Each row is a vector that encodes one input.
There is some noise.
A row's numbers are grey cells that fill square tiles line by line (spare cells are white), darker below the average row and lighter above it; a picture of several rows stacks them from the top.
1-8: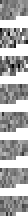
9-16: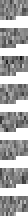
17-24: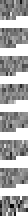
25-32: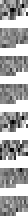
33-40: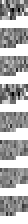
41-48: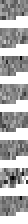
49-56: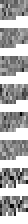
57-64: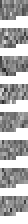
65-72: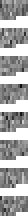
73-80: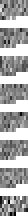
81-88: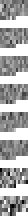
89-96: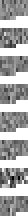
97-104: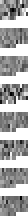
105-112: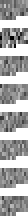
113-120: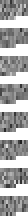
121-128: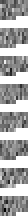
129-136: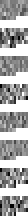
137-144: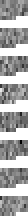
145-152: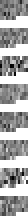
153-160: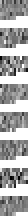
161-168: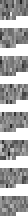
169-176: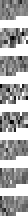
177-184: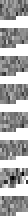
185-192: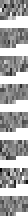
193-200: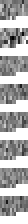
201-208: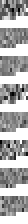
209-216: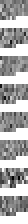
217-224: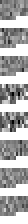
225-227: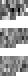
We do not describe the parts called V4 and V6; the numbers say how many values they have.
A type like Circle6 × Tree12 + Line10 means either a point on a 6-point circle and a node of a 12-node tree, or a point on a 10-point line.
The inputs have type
(Bool × Line5 + Line8) × V6 + V4.
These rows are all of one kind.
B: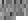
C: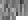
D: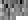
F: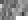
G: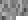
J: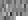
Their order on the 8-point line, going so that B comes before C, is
B, D, F, J, G, C.
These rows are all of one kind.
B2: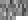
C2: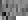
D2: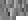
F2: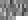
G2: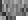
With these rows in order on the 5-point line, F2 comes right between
B2 and D2.
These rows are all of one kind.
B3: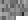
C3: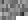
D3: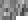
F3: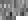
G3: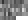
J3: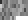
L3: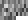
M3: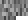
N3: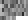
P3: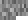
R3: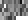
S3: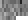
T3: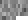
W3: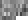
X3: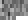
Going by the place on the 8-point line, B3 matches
C3, N3, R3 and X3.
